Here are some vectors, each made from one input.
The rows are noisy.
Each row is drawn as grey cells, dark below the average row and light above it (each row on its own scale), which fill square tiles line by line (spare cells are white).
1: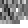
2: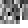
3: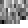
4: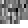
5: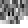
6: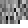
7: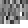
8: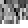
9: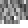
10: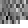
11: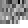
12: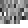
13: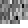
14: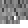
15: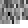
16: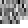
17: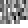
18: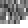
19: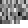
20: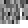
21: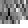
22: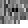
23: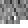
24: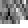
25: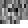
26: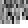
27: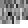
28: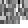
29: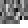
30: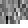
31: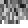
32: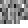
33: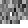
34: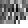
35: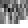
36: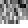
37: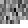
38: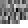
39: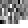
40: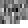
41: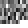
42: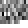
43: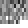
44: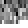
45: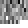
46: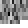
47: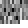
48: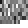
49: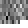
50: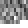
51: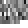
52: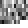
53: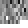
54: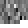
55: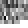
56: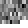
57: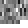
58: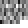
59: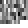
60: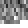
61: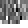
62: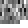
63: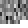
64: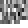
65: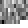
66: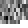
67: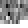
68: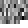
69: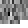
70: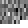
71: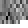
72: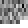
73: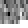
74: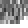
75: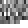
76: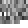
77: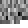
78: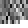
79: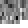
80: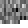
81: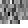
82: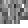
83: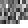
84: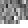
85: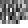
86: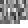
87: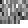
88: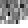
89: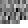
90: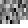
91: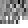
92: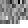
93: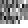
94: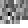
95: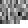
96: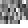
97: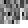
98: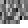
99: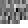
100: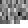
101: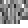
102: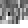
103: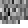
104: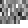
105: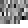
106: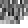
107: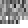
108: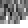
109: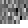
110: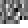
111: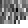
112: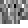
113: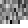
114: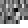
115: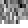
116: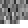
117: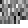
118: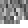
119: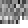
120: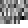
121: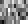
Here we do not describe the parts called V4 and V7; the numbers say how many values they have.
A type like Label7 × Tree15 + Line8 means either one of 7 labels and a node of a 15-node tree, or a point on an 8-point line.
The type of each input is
(Bool × Bool × Bool + V4) × Label6 + V7.
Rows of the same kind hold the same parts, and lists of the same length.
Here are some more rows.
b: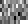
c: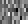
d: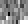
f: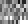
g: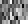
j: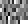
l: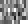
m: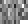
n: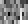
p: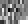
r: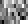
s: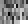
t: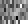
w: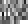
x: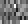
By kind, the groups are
b, l, m, r, w
c, p, x
d, f, g, j, n, s, t

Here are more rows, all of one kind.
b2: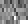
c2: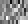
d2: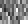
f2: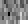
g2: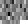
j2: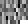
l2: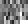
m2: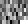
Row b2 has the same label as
j2 and m2.
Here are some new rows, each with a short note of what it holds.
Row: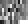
one of 6 labels and a value of V4
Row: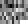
one of 6 labels and three true/false values
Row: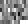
a value of V7
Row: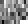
a value of V7
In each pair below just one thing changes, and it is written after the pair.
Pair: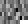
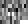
the value of V4
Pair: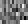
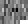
the value of V4
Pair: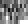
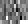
the value of V4
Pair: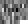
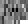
the value of V4
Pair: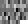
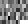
the value of V4
